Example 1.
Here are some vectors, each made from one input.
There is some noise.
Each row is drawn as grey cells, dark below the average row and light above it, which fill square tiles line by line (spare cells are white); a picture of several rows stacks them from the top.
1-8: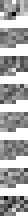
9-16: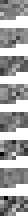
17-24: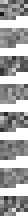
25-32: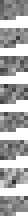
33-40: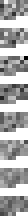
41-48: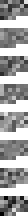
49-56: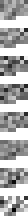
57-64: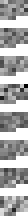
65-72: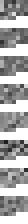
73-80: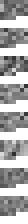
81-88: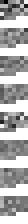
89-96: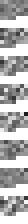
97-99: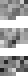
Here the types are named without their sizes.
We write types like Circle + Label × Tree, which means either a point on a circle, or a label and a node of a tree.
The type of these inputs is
Bool × Line.
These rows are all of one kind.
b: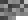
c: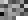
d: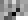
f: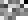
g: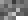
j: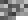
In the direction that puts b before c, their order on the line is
d, j, f, b, g, c.
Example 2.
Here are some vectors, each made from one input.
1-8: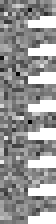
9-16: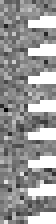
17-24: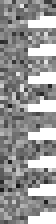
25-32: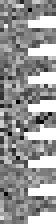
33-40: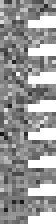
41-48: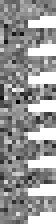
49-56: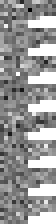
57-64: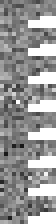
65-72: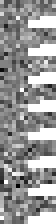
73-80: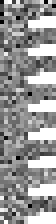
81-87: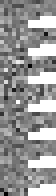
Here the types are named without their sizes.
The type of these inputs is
Circle + Line × Line.
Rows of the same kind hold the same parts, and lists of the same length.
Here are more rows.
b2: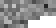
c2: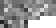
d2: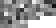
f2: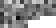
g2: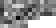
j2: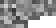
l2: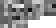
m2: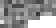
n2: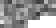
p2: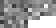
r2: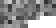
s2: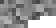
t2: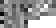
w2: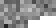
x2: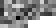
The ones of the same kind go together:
b2, c2, j2, m2, n2, p2, s2, t2, w2
d2, f2, g2, l2, r2, x2

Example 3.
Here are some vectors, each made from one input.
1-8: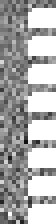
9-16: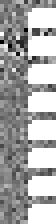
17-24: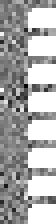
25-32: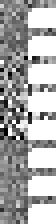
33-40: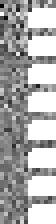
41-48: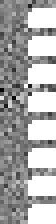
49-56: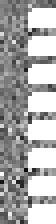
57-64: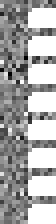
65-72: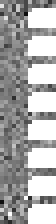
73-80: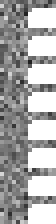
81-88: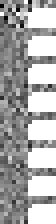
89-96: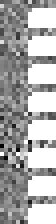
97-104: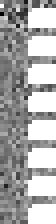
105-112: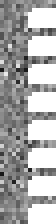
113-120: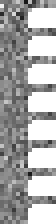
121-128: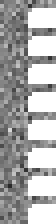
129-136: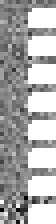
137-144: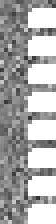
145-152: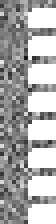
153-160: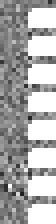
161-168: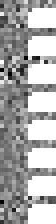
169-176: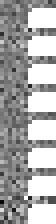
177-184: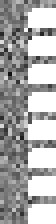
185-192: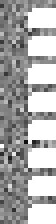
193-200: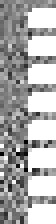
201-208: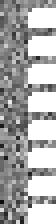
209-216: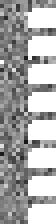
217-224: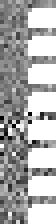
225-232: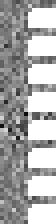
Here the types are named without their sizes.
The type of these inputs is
Bool × Circle.
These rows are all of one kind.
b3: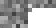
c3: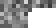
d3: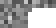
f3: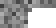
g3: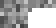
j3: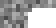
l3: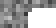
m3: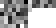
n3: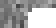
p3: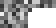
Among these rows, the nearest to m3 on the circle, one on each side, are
g3 and j3.
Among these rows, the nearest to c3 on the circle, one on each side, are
l3 and p3.
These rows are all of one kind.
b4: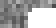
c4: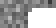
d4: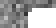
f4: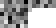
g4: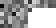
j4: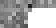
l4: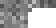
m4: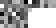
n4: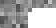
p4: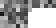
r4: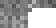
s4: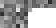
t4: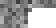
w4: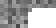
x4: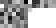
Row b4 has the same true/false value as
j4, m4, n4 and x4.
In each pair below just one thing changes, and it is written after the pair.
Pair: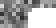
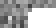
the place on the circle
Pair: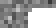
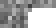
the true/false value
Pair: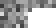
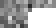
the place on the circle
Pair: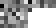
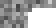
the true/false value
